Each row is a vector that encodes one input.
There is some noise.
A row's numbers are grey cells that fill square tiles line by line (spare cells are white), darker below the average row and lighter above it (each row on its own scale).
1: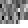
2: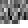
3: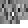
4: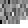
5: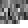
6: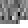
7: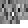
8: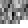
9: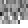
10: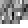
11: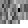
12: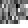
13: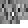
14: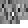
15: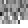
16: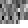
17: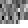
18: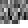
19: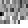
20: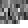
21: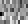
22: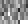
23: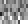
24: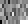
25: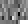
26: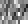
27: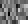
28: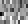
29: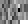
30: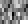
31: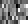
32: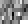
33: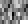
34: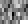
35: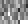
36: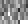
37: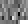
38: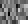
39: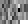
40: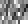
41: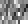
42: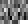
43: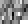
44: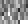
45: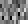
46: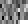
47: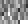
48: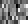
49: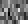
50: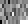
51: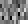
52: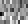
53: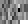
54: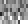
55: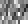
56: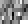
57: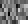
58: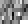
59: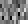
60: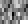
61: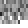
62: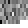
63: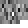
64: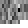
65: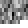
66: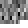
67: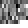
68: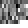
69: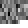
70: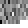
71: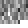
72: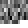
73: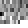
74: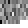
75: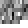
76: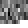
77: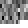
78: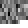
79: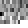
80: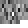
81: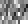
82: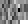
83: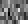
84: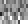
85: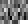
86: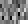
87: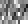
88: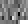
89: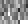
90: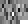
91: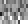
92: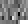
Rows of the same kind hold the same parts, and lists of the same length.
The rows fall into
2 kinds.
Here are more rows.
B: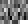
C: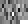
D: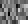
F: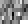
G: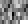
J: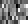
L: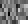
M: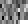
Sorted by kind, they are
B, D, J, L, M
C, F, G

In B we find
a point on a 7-point line.
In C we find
a node of a 9-node tree.
